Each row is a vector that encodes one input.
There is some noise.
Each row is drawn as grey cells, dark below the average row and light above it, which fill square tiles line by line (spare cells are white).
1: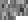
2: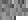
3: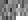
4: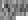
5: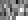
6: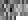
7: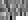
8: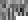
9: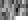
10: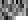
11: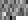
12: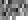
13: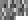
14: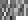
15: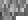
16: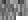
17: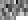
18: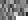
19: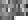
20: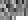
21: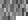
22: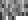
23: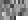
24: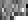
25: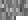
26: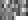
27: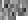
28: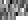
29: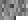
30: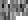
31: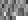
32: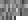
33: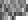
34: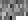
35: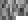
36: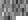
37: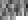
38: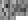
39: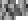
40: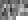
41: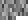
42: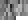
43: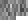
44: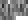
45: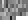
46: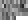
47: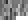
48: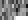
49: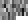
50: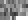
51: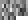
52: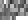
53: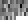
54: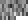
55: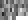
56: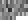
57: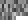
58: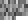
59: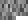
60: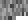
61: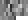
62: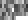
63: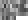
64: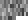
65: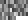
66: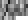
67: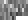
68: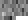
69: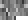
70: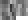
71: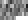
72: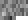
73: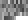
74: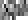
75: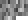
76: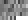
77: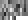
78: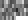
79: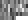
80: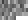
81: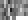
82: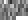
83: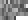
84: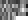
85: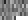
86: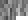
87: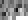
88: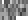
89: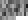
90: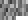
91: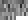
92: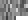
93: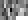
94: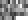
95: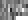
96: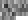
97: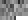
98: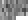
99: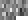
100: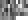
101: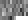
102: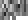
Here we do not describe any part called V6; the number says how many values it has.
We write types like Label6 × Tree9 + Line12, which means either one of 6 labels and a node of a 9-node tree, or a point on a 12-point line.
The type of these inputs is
(Bool × Bool × Bool + Tree7) × V6.
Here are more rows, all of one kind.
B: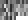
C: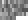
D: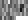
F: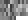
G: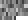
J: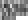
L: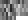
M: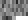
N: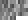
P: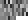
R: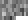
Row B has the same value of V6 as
F and L.
